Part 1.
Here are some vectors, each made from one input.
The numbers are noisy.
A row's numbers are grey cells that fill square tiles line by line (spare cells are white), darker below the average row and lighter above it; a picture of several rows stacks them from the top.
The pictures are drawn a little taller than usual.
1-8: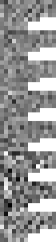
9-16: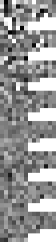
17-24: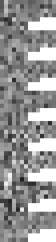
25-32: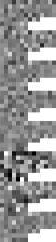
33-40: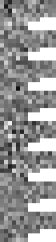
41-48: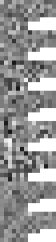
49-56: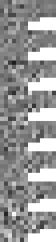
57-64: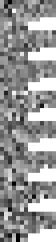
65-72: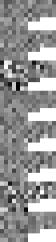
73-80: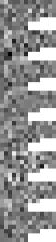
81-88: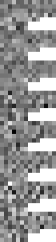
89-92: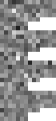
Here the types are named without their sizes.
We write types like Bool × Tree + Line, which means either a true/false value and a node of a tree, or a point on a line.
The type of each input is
Line × (Tree + Unit).
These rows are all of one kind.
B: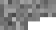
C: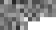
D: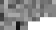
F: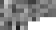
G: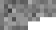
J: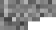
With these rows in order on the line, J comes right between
B and F.
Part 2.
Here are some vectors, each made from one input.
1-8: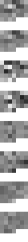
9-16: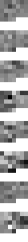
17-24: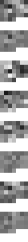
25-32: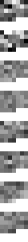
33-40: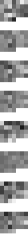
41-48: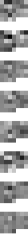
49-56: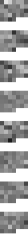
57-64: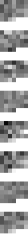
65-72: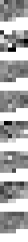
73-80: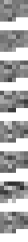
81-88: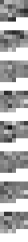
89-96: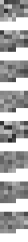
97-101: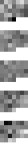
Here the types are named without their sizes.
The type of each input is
Bool × Bool × Bool × Bool + Line.
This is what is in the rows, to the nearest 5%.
About 30% of them hold a point on a line. The rest hold four true/false values.
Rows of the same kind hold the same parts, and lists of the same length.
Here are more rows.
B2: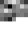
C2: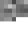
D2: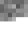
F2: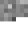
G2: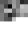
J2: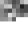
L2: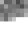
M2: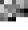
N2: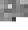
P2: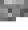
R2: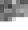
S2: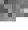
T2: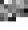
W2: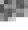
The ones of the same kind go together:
B2, C2, D2, G2, J2, L2, M2, P2, R2, T2, W2
F2, N2, S2

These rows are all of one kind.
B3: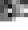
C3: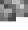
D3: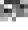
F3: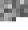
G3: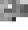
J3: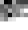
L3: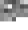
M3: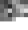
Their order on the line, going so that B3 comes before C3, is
J3, D3, F3, B3, M3, L3, C3, G3.
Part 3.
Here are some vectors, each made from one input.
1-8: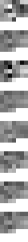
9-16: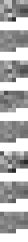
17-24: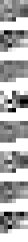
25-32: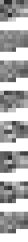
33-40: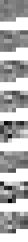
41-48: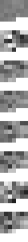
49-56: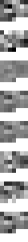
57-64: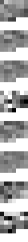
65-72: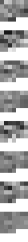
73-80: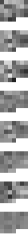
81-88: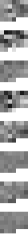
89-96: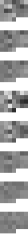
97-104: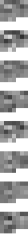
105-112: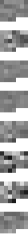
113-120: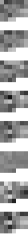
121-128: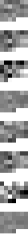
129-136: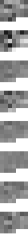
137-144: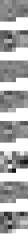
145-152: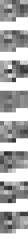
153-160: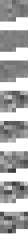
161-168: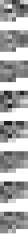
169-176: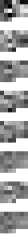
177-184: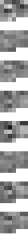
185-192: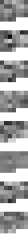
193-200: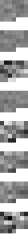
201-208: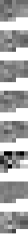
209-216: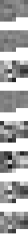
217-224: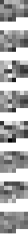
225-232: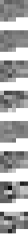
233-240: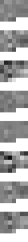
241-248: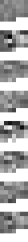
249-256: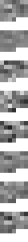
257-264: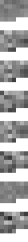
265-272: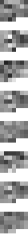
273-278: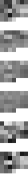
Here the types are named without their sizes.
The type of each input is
(Bool × Bool × Bool × Bool + Unit) × Line.
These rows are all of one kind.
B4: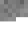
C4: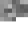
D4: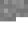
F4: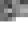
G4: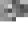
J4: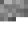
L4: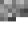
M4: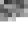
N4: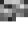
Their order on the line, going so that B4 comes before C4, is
M4, L4, B4, J4, F4, N4, D4, G4, C4.
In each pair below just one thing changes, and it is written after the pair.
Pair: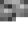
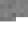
the place on the line
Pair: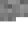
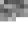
the place on the line
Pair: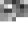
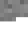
the place on the line
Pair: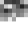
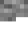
the place on the line
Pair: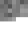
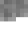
the place on the line
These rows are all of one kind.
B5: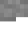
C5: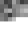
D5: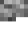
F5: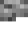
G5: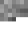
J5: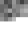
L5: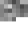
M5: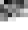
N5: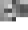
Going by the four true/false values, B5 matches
D5, M5 and N5.
